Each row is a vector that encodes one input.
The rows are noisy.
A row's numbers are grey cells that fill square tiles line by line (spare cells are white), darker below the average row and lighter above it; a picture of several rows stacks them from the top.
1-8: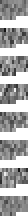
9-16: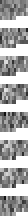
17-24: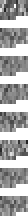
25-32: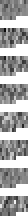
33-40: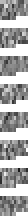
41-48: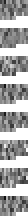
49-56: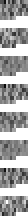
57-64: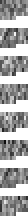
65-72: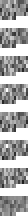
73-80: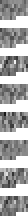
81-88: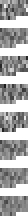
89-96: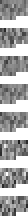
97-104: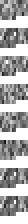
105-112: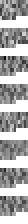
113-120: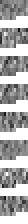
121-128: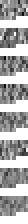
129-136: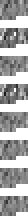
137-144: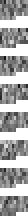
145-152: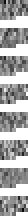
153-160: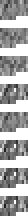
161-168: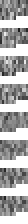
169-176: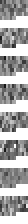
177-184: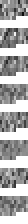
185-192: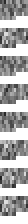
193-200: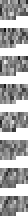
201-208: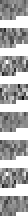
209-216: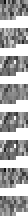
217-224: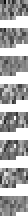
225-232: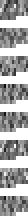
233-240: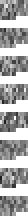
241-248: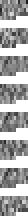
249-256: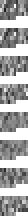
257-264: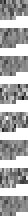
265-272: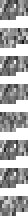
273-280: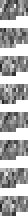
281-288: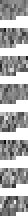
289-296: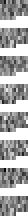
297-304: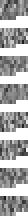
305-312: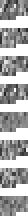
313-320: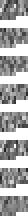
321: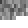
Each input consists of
either one of 8 labels and a true/false value, or a point on an 11-point line.
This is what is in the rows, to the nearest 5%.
About 35% of them hold one of 8 labels and a true/false value. The rest hold a point on an 11-point line.
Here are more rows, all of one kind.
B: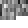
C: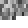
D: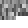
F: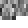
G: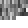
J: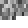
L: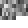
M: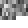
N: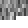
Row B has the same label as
L and M.
